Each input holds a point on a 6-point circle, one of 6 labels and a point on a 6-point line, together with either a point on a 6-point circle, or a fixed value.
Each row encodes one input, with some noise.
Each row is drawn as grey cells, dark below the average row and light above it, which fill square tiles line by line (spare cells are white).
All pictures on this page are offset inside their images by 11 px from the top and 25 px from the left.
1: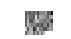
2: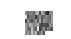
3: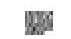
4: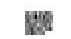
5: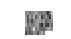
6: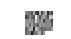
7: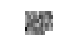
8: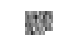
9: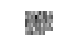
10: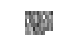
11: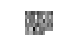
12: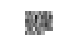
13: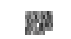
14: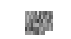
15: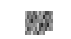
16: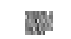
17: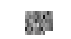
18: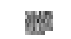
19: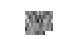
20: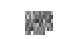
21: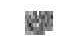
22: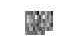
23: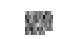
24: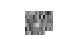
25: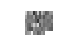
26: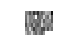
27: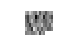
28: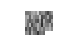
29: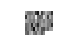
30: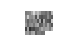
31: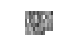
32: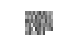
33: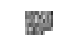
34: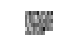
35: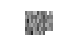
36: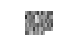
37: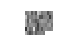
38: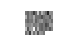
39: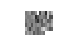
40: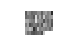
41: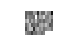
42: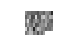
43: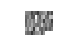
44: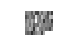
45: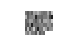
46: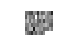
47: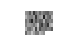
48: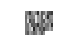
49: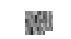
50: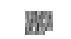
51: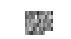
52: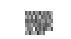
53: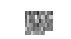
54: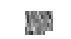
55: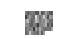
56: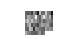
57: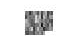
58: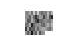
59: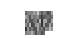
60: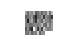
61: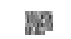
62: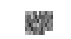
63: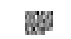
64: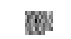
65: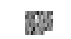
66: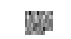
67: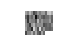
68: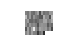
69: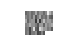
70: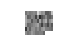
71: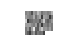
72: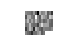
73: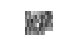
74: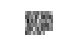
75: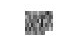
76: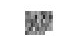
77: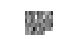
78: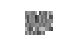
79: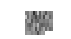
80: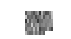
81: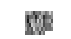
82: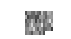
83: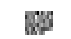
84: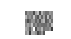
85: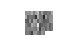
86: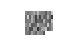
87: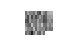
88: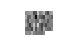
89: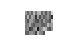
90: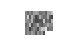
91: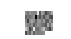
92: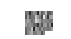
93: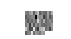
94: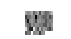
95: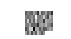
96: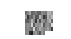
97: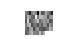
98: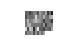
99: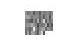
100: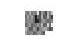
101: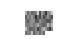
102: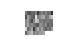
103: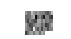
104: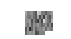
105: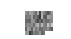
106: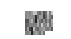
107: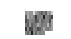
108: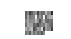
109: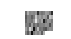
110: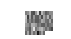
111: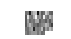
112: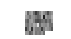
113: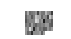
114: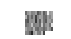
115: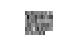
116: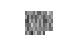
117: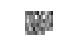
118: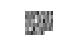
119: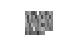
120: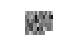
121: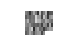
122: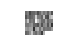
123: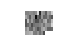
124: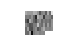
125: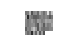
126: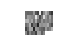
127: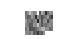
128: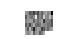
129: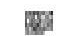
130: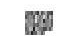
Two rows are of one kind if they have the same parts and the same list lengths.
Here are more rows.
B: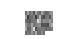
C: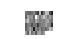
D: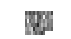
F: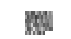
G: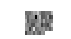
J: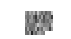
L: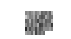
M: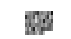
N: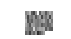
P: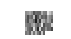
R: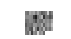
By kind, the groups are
B, F, G, J, L, N, P, R
C, D, M

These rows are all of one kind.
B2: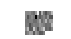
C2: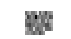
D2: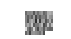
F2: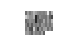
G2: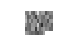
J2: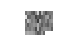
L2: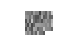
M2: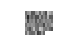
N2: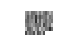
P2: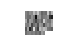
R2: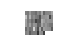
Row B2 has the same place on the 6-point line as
M2, N2, P2 and R2.
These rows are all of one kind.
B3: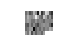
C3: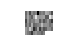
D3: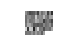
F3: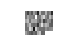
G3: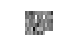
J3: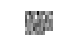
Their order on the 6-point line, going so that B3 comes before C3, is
D3, J3, G3, B3, F3, C3.
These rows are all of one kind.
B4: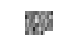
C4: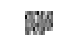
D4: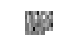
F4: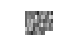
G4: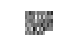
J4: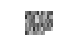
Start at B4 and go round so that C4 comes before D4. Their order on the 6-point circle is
B4, J4, C4, D4, F4, G4.
